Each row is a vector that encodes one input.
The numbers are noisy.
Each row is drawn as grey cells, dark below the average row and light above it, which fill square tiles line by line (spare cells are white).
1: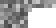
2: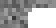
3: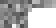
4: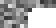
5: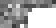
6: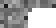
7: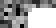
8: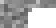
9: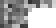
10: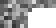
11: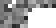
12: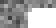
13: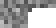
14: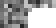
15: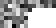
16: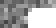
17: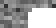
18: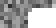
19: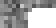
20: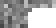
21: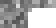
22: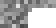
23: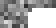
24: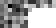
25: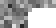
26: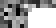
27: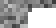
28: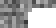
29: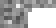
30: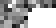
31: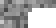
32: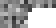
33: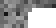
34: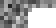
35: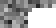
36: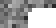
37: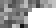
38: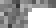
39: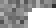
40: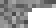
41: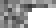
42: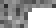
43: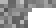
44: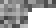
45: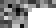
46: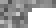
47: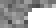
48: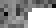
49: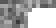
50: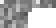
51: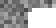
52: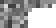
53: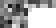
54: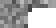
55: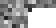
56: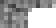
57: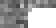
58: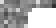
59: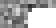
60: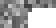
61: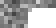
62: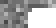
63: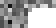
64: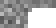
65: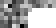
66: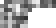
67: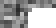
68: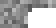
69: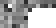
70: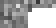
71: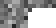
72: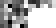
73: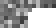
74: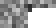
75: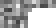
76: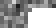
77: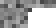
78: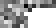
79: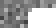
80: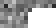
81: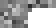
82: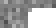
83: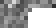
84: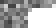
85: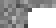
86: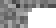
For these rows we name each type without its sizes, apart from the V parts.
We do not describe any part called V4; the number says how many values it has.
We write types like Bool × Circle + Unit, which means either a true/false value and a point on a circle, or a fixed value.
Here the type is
(Bool × Bool × Bool + V4) × Label + Line.
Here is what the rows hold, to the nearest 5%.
About 80% of them hold a label, together with either three true/false values, or a value of V4. The rest hold a point on a line.
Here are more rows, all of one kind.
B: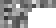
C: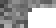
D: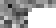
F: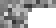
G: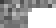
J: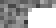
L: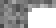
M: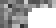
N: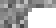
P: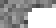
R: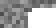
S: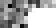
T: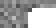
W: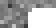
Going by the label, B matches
D, N and W.
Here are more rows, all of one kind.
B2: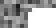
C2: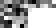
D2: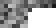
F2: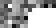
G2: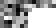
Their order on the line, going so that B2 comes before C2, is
B2, G2, C2, F2, D2.
